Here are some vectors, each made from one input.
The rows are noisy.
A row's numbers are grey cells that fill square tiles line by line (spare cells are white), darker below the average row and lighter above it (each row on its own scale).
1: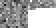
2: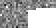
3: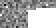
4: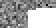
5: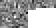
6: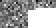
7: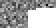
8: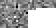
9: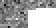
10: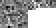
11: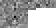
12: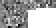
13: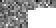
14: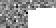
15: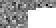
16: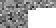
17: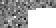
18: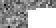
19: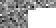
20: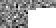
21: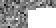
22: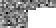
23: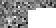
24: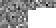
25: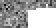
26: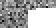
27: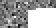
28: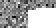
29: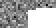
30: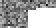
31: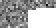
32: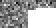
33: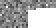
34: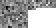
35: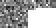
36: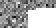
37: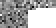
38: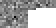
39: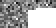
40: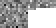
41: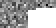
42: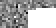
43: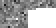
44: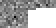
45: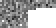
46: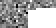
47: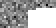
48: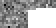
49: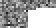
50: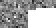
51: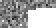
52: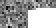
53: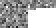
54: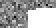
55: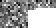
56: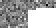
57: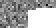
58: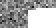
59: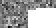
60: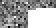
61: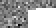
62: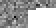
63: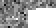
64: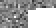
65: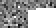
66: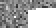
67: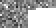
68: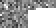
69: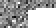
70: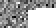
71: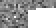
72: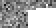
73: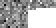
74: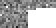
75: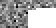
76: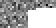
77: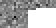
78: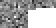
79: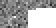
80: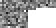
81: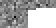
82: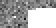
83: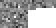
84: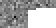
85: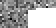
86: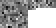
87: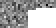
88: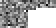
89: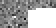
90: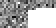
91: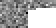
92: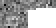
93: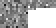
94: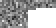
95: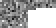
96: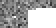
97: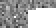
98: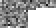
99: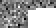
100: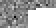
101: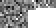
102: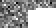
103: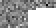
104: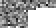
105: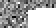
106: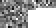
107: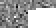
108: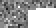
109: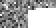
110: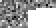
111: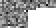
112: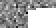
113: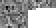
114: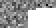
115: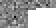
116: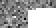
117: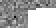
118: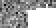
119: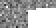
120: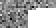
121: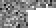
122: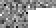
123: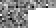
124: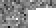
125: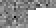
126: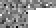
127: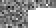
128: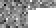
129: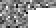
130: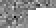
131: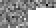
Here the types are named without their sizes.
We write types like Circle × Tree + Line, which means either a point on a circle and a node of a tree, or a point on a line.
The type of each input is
Bool × Tree + Label.
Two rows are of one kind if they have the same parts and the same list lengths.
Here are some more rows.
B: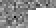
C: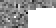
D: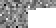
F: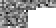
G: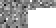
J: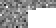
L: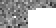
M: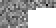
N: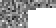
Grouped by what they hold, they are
B, F, M, N
C, D, G, J, L

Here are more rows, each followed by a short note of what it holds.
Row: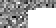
a label
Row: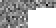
a label
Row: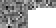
a node of a tree and a true/false value
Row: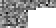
a label
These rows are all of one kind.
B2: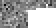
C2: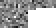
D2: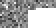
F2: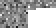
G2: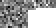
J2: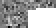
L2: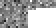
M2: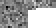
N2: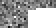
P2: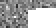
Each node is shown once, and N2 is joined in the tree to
C2, J2 and P2.
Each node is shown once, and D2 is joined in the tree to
G2.
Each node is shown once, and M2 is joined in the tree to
G2 and J2.
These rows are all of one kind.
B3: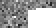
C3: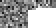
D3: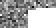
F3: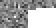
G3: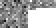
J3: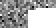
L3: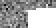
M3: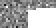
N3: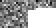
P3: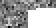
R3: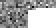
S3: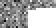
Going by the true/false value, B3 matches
C3, L3, N3 and P3.
